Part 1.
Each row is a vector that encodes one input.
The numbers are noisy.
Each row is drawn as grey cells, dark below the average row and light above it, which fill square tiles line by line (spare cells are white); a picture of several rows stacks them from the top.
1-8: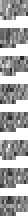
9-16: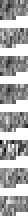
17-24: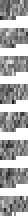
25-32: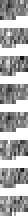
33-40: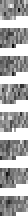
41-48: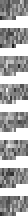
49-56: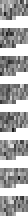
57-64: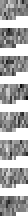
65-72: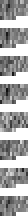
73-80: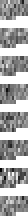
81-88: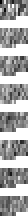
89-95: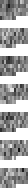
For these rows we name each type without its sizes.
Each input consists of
a list of points on a circle.
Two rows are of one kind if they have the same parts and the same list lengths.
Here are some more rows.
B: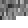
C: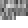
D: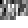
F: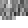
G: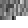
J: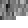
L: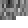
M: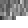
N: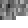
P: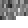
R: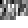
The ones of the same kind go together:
B, G, J, L, M, N, P
C, F
D, R

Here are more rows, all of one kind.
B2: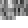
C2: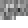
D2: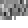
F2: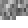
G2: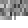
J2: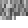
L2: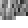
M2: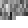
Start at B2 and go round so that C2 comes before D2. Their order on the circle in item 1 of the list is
B2, C2, F2, L2, M2, G2, J2, D2.
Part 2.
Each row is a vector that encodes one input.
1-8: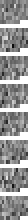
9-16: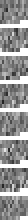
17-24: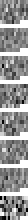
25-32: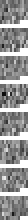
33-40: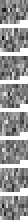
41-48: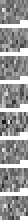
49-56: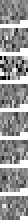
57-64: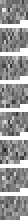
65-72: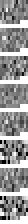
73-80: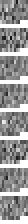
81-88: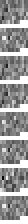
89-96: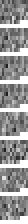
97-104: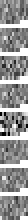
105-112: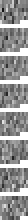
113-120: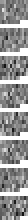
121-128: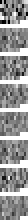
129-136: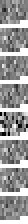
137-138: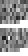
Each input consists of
a list of up to two points on an 8-point line.
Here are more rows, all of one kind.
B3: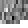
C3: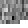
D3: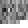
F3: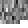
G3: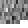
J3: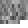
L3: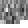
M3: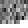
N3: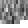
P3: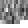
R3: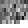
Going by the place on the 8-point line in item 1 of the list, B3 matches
G3, L3, N3 and P3.
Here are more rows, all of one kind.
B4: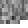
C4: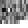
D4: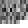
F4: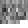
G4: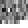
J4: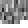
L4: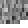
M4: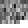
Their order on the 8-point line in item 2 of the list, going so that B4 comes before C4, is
L4, B4, M4, F4, J4, D4, C4, G4.
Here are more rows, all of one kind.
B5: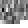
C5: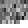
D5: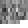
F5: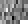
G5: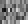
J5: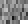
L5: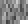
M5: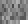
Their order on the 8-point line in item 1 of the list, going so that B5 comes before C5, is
B5, F5, J5, L5, M5, D5, G5, C5.
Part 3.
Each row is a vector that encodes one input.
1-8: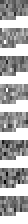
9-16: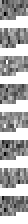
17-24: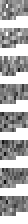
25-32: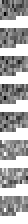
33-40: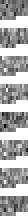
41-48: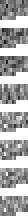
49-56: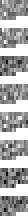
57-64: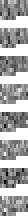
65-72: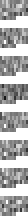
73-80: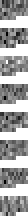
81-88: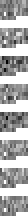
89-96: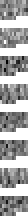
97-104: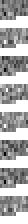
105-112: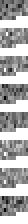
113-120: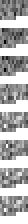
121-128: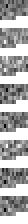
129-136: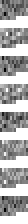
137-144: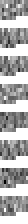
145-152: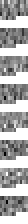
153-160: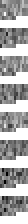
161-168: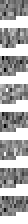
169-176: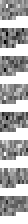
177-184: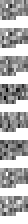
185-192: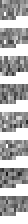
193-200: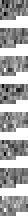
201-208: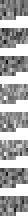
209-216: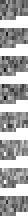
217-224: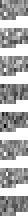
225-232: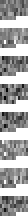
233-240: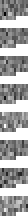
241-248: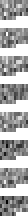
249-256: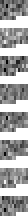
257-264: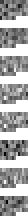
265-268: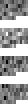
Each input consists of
a true/false value, together with either a point on a 19-point circle, or a fixed value.
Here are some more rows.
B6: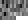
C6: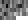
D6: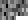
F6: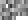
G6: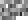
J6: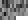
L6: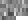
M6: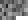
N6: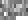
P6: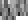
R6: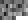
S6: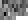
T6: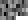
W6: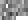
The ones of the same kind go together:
B6, C6, F6, G6, J6, L6, M6, N6, R6, S6, W6
D6, P6, T6

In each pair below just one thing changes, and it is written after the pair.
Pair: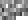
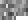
the place on the 19-point circle
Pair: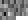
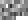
the true/false value
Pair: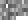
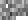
the place on the 19-point circle
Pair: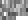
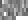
the place on the 19-point circle
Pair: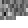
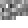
the true/false value
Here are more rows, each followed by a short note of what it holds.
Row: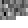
a point on a 19-point circle and a true/false value
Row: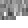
a point on a 19-point circle and a true/false value
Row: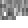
a point on a 19-point circle and a true/false value
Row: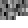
a true/false value
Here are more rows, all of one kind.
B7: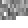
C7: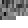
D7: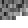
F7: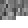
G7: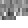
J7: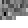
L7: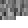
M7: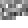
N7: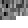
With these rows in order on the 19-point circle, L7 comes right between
F7 and M7.
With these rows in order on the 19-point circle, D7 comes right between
B7 and G7.
